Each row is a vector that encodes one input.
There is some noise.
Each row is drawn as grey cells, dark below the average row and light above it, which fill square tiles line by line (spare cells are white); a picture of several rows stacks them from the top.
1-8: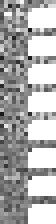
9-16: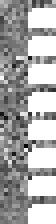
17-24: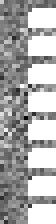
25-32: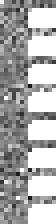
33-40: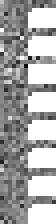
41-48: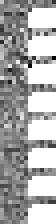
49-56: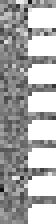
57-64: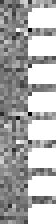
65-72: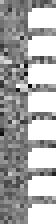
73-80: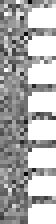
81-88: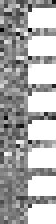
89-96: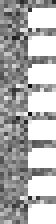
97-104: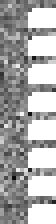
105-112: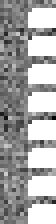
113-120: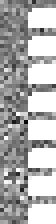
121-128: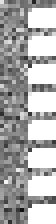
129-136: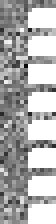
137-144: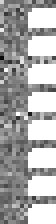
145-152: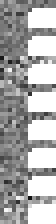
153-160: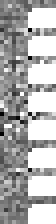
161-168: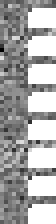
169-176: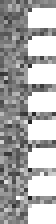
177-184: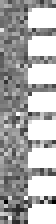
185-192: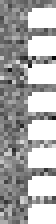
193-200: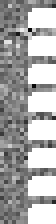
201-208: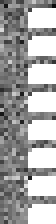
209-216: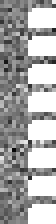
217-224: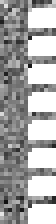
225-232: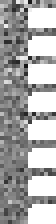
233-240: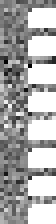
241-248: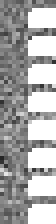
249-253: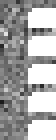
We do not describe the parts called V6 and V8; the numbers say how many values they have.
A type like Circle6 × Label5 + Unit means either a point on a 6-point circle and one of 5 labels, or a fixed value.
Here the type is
Label7 × V6 + List2(Bool × V8).
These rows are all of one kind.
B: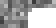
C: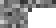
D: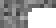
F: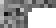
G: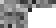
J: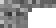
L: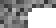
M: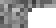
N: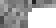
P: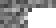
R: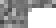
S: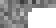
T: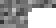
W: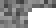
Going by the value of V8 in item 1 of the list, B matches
D, P, R and T.
